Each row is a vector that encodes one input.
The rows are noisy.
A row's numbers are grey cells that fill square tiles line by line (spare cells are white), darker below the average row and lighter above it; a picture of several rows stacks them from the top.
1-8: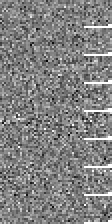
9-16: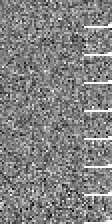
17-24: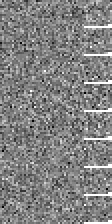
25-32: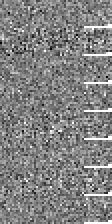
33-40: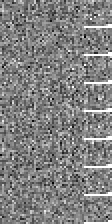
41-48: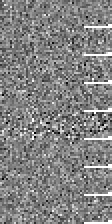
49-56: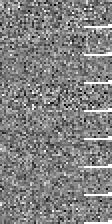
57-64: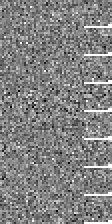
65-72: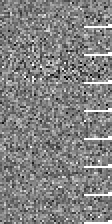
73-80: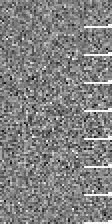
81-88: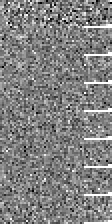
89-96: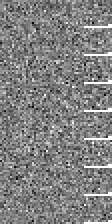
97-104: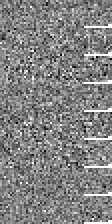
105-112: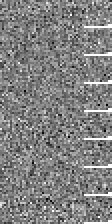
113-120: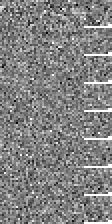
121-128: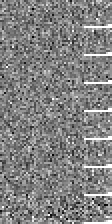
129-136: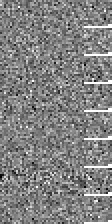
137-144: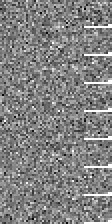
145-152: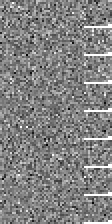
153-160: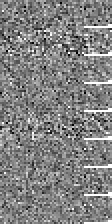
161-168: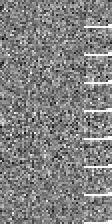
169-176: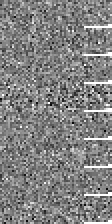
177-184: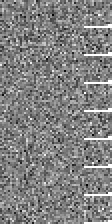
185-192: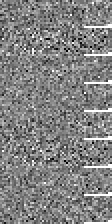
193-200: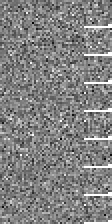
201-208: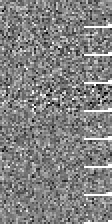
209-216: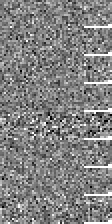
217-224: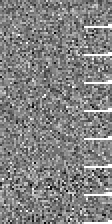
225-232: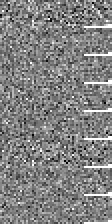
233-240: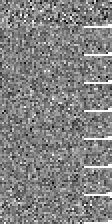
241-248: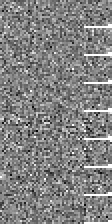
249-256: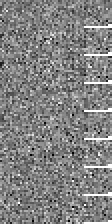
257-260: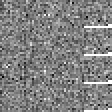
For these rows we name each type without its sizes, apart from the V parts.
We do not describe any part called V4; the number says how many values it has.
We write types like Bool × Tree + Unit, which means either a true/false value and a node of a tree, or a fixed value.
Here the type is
List(Label + Line) × V4.
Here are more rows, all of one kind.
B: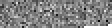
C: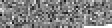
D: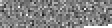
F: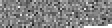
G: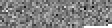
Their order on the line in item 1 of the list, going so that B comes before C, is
G, F, D, B, C.
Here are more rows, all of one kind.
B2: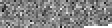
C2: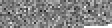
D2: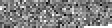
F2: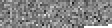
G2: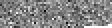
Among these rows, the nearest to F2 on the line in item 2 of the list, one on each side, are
B2 and C2.
